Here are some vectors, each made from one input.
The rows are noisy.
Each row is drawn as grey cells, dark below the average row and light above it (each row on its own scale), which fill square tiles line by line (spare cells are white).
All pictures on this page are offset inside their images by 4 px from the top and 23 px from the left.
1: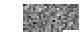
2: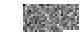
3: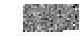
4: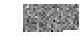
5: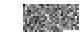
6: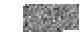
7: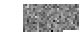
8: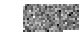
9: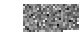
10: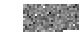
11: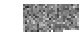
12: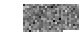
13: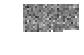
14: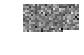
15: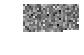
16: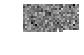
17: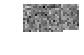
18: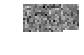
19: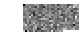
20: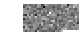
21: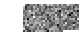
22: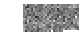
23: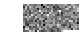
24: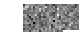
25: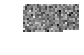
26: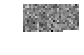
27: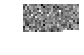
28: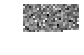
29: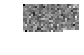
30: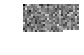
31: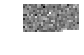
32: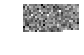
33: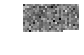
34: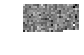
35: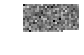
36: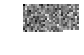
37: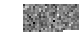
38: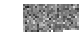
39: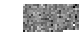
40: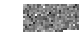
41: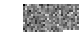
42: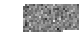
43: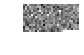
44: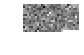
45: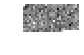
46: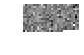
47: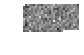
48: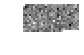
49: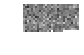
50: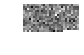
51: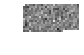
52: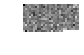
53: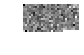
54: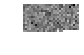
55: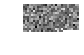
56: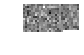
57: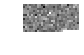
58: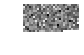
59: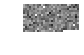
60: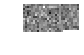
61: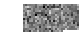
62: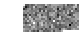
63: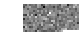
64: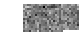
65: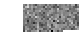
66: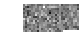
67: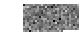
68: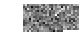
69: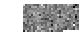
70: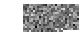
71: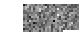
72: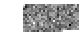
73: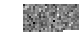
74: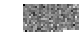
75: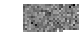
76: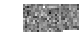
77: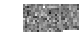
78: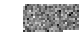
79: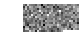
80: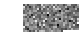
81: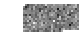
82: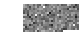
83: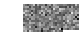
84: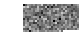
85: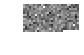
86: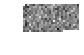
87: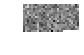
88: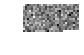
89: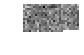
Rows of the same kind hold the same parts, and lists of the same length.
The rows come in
2 kinds.
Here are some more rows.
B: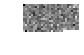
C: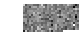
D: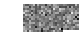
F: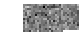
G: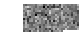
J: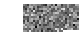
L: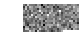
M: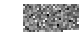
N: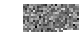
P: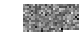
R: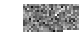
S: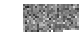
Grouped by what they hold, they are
B, C, F, G, L, M, S
D, J, N, P, R

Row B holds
four true/false values.
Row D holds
one of 4 labels.
